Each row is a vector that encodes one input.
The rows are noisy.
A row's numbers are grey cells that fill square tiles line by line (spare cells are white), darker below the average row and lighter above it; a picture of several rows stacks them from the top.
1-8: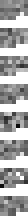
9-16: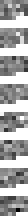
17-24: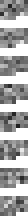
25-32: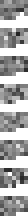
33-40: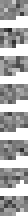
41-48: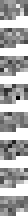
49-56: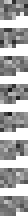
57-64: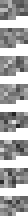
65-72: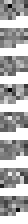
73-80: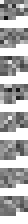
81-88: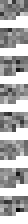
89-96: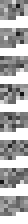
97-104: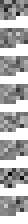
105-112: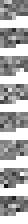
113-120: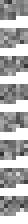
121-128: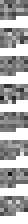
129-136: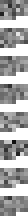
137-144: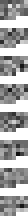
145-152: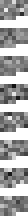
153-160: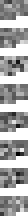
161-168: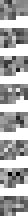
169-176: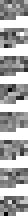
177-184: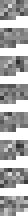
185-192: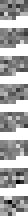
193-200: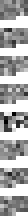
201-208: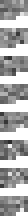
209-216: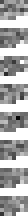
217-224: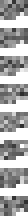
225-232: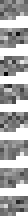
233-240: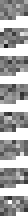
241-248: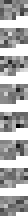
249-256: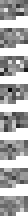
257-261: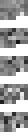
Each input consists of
a list of up to three points on a 4-point line.
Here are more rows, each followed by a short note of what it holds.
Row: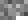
a list of two items
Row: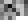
a list of three items
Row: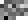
the empty list
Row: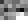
a list of three items
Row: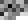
a list of three items
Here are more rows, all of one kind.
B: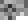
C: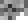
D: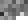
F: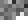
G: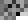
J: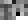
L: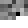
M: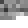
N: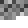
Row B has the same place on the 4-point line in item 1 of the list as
C and M.
